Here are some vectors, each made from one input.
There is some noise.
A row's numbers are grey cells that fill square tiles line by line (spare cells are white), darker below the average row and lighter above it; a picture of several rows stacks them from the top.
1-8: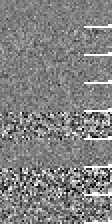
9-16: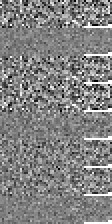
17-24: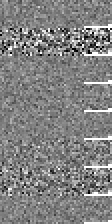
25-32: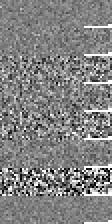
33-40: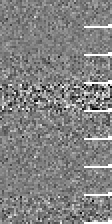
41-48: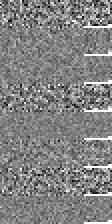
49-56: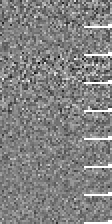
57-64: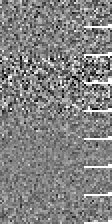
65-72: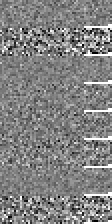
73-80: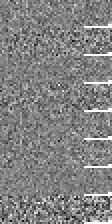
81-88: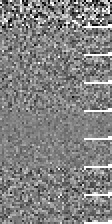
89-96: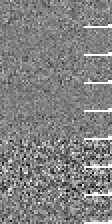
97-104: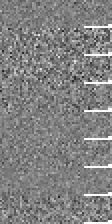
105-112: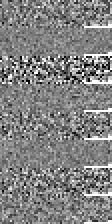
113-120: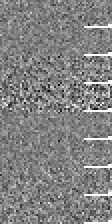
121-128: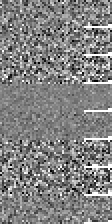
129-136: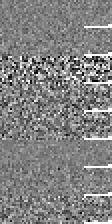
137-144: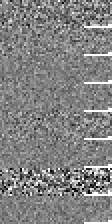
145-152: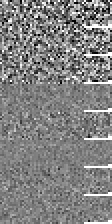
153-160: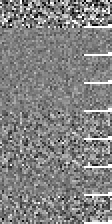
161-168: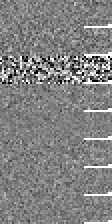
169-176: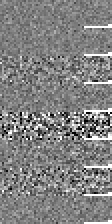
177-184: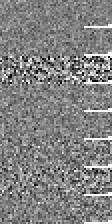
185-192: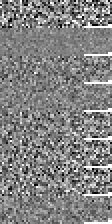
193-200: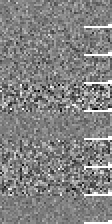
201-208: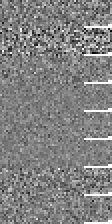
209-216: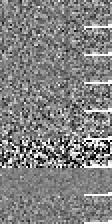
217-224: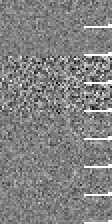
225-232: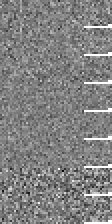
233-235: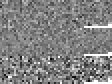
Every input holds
a point on a 17-point circle, together with either a fixed value, or a node of a 12-node tree.
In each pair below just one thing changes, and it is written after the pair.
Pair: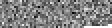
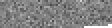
the node of the tree
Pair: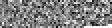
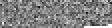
the node of the tree
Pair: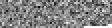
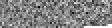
the node of the tree
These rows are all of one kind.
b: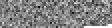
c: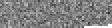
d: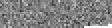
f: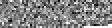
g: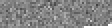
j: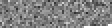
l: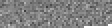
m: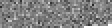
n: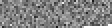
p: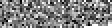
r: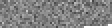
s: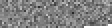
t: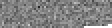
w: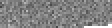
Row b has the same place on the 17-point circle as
c, d and s.
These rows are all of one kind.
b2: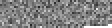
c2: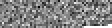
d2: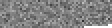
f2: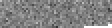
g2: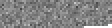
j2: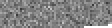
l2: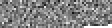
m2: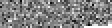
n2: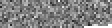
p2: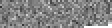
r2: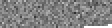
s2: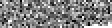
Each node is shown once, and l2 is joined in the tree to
n2.
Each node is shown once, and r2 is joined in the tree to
s2.
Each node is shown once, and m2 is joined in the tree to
c2, n2, p2 and s2.
